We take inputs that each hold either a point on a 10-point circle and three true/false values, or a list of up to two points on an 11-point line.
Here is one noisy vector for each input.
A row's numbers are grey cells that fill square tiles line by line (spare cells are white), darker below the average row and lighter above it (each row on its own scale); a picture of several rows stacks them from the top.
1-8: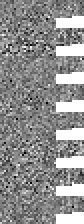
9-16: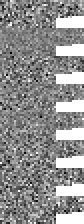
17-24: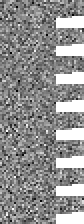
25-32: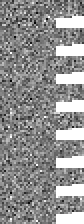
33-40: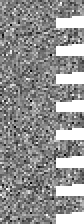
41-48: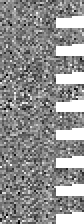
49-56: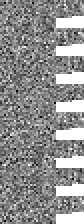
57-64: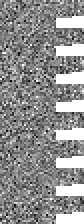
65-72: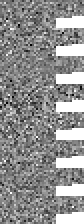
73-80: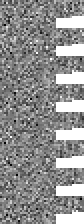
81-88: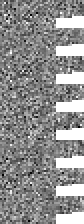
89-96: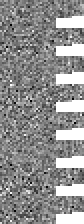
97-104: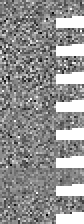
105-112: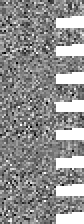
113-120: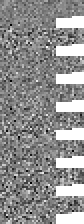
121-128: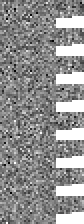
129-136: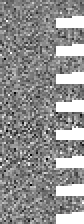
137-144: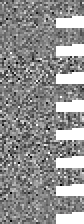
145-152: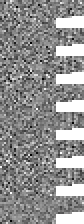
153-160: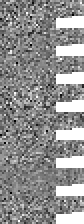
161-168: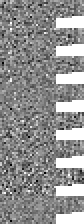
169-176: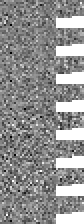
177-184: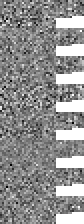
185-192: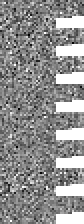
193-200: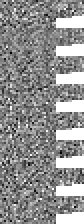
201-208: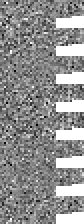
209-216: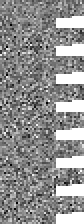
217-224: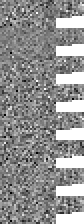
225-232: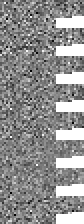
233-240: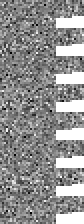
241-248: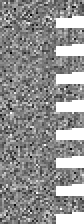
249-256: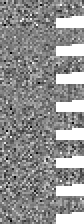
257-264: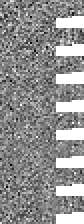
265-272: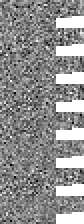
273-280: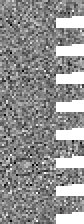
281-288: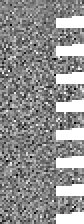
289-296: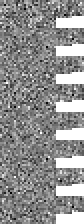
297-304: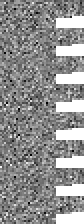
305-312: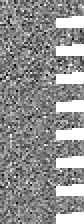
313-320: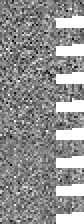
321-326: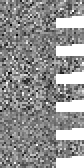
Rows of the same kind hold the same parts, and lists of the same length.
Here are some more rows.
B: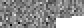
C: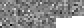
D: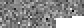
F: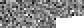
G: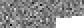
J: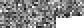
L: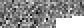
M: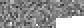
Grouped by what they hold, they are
B, C, G
D, L
F, M
J

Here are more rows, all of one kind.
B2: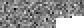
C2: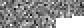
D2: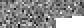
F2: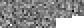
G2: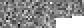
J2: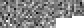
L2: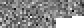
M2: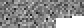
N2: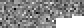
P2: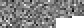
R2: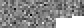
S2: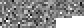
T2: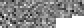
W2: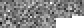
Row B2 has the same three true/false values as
G2, M2, N2 and W2.
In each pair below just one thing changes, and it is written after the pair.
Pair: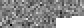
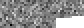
the place on the 11-point line in item 1 of the list
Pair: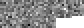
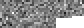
the place on the 11-point line in item 1 of the list
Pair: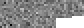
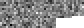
the place on the 11-point line in item 2 of the list
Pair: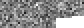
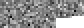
the place on the 11-point line in item 1 of the list
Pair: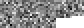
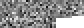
the place on the 11-point line in item 1 of the list
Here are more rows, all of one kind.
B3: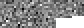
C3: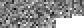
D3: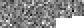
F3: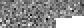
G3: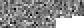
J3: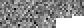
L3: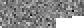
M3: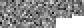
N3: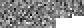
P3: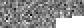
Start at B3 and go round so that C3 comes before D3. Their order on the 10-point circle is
B3, F3, L3, P3, G3, J3, C3, N3, M3, D3.
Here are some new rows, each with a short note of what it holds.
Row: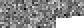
the empty list
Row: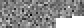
a point on a 10-point circle and three true/false values
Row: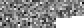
a list of two items
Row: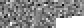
a list of one item
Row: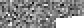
a list of one item
